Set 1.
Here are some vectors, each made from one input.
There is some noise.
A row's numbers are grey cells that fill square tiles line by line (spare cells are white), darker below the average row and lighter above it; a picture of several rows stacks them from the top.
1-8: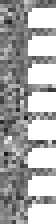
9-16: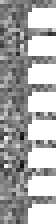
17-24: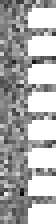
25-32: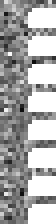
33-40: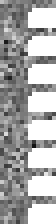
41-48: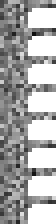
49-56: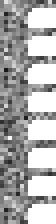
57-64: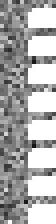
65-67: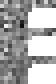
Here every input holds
one of 11 labels.
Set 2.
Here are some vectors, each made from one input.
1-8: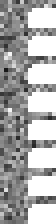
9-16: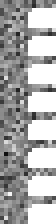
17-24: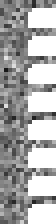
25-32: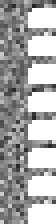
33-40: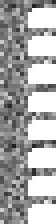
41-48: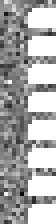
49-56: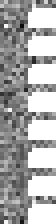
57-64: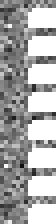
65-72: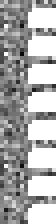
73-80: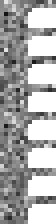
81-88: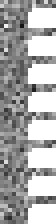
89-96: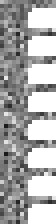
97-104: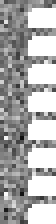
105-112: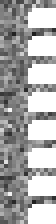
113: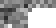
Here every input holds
one of 11 labels.
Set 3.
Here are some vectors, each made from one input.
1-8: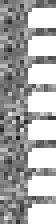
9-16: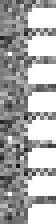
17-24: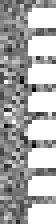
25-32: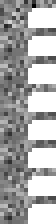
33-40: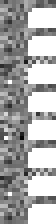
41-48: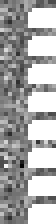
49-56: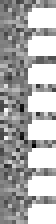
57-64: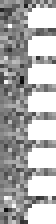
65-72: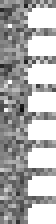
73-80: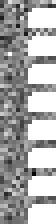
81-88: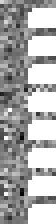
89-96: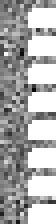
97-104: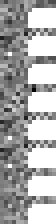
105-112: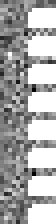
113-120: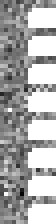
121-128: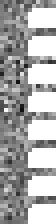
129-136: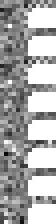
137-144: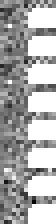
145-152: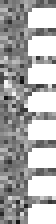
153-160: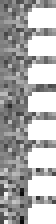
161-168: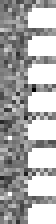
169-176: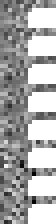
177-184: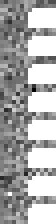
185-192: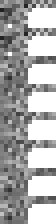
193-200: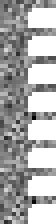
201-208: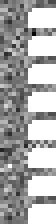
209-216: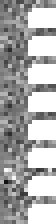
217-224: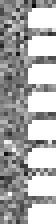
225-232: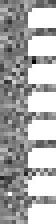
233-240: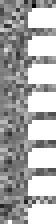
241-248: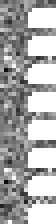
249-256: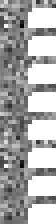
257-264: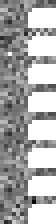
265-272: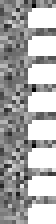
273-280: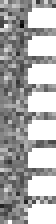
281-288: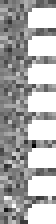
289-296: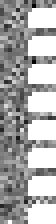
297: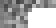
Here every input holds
one of 8 labels.
